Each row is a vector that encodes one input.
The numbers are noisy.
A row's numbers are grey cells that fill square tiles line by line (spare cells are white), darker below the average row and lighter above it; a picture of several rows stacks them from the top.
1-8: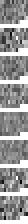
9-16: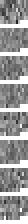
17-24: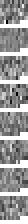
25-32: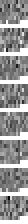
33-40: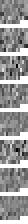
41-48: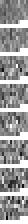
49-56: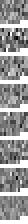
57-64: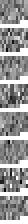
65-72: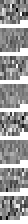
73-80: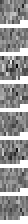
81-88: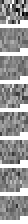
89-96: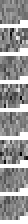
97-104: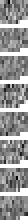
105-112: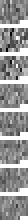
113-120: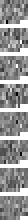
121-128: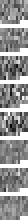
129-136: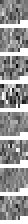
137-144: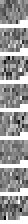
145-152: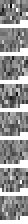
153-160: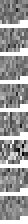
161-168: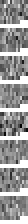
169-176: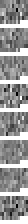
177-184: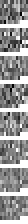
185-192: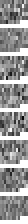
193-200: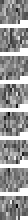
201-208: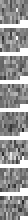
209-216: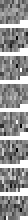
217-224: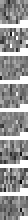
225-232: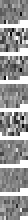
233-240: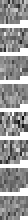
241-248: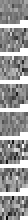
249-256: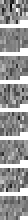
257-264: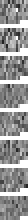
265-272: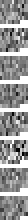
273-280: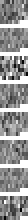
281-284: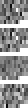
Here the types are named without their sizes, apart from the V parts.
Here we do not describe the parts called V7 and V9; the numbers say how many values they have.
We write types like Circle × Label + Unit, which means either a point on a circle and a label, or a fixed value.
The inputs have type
Bool × V9 + List(Line) × V7.
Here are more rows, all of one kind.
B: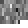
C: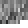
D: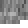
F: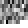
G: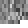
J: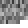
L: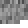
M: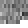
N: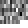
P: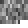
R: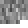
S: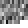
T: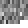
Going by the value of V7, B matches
J, N, P and T.
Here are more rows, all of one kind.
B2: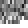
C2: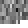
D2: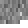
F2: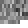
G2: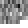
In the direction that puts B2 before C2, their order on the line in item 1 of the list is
B2, F2, C2, G2, D2.
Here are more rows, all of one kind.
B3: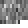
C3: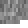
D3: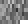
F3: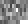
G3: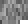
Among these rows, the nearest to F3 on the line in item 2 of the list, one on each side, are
B3 and D3.
